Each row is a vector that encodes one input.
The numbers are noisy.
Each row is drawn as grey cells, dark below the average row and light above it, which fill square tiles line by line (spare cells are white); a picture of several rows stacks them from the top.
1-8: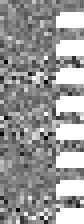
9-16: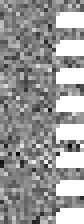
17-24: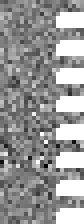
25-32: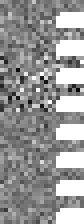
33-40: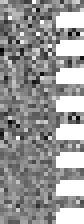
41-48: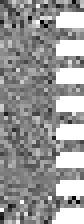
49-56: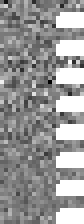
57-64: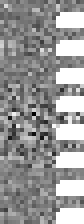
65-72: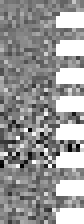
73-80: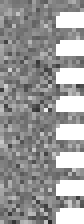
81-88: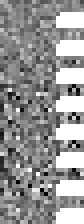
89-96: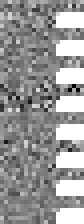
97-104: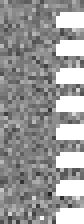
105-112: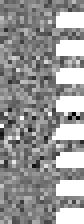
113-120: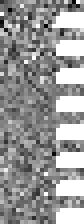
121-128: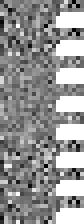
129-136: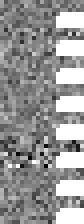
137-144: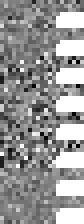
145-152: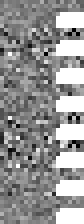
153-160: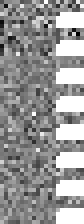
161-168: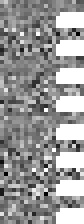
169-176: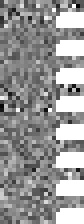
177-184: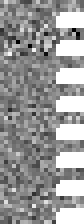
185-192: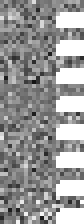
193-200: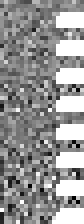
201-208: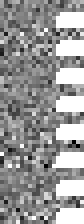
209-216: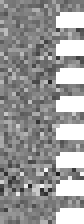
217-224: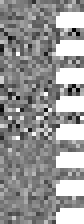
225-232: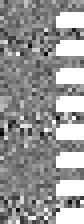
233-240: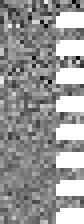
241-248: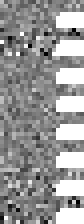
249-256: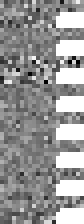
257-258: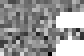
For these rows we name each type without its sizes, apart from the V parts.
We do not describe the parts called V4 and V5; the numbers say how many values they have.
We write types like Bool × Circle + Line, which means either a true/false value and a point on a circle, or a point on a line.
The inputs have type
Line × (Line + V5) × V4 + Tree.
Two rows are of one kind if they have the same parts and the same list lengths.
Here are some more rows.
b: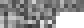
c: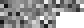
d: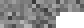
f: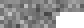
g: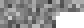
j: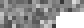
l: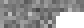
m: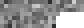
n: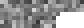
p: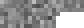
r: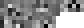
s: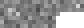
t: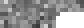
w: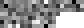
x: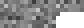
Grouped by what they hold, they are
b, d, f, g, j, l, m, n, p
c, r, w
s, t, x

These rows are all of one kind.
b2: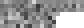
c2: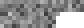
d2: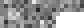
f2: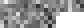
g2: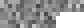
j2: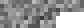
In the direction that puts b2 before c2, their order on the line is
d2, b2, j2, g2, f2, c2.
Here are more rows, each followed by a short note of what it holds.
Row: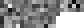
a node of a tree
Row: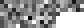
a node of a tree
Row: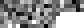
a node of a tree
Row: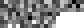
a node of a tree
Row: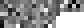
a node of a tree
